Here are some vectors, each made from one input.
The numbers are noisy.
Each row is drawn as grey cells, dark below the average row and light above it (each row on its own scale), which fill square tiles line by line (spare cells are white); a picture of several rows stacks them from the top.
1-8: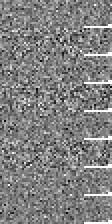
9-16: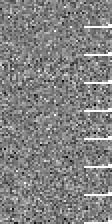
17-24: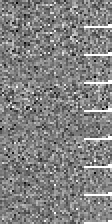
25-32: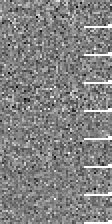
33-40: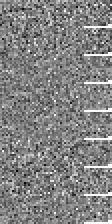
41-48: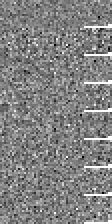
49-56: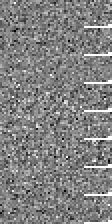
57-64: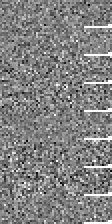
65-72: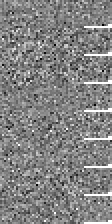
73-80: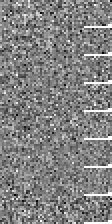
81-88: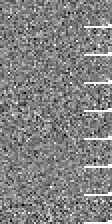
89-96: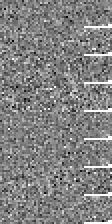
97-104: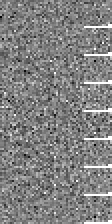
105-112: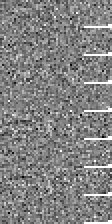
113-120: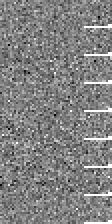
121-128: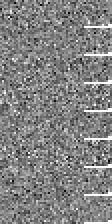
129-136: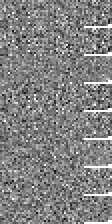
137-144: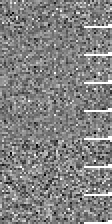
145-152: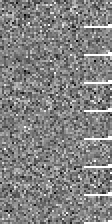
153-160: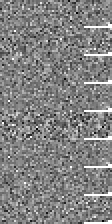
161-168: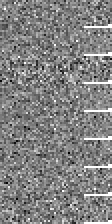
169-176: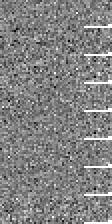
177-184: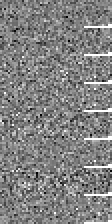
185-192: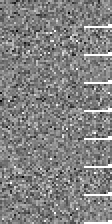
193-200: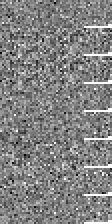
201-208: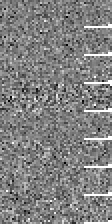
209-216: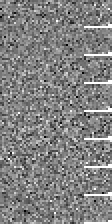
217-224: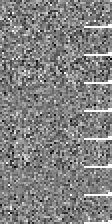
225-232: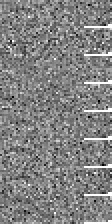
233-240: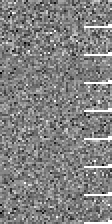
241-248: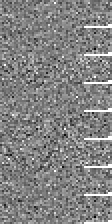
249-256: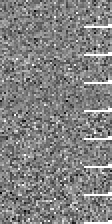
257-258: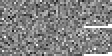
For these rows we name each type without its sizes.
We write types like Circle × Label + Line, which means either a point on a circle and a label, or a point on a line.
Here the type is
Bool × Bool × Bool × (Circle + Unit) + Line.
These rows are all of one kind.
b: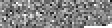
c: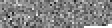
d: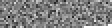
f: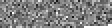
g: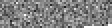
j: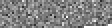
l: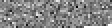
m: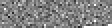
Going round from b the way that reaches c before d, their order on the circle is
b, l, c, d, m, g, j, f.
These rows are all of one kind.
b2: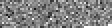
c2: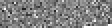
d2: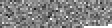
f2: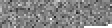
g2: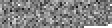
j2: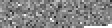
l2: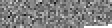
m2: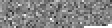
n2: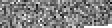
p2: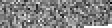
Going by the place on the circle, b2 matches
d2, f2, j2 and m2.
